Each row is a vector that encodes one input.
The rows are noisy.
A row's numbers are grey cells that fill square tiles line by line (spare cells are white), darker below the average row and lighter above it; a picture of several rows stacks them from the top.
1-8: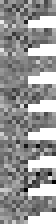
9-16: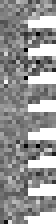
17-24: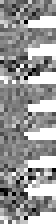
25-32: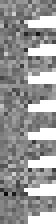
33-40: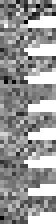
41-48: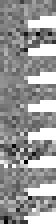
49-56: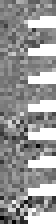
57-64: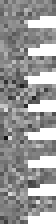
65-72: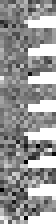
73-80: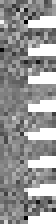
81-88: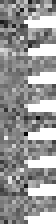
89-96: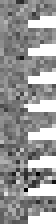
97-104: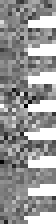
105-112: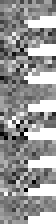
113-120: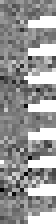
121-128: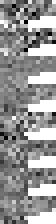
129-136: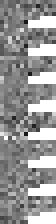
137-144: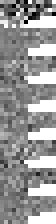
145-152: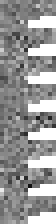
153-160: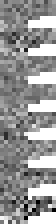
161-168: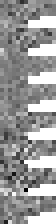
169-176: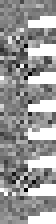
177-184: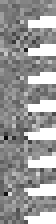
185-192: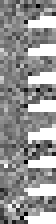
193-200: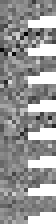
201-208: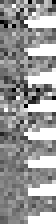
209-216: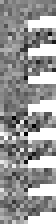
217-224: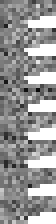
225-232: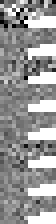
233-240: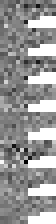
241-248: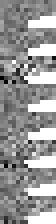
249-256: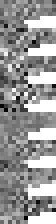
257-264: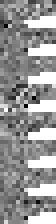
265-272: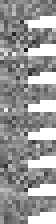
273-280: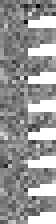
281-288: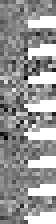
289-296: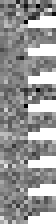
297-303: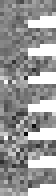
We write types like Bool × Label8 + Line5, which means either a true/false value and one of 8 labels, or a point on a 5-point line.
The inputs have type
Bool × (Line7 + List3(Line6)).
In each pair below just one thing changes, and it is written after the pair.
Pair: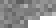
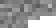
the place on the 6-point line in item 1 of the list
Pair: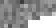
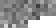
the place on the 6-point line in item 1 of the list
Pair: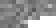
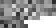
the true/false value
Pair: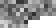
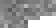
the true/false value
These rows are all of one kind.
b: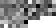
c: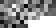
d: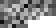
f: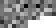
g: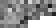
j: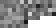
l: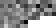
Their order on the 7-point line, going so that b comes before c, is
g, j, b, c, l, d, f.
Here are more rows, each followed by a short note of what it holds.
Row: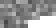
a true/false value, together with a list of one item
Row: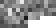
a point on a 7-point line and a true/false value
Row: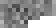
a true/false value, together with a list of one item
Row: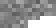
a true/false value, together with a list of two items
